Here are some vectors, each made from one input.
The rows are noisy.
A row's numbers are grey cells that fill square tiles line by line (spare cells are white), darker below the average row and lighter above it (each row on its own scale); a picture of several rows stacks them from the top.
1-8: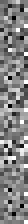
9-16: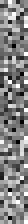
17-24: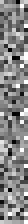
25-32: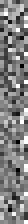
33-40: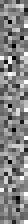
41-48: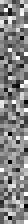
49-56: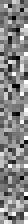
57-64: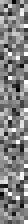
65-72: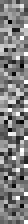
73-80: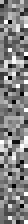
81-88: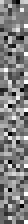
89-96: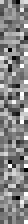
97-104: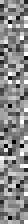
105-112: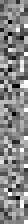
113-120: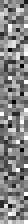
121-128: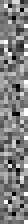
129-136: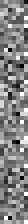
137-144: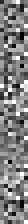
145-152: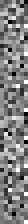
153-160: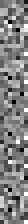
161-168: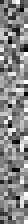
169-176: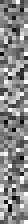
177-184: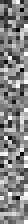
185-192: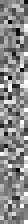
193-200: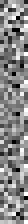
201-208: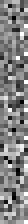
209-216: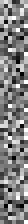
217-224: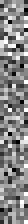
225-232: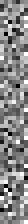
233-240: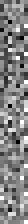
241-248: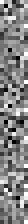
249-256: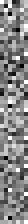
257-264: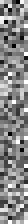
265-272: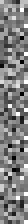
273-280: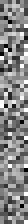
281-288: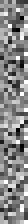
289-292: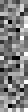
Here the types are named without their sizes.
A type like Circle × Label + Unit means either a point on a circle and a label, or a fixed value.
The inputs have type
Bool × (Circle + Unit) + Line.
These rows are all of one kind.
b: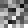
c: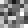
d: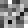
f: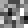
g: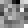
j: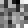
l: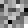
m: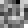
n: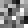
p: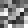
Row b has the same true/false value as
d, l and p.
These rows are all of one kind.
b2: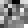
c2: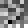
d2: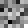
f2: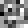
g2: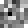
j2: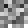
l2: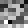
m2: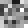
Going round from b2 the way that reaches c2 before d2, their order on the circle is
b2, c2, l2, g2, f2, m2, d2, j2.
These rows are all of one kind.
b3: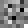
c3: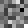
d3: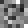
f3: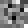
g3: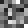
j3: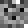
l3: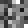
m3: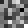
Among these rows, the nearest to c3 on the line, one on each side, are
l3 and m3.
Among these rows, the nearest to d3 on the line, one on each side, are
g3 and j3.
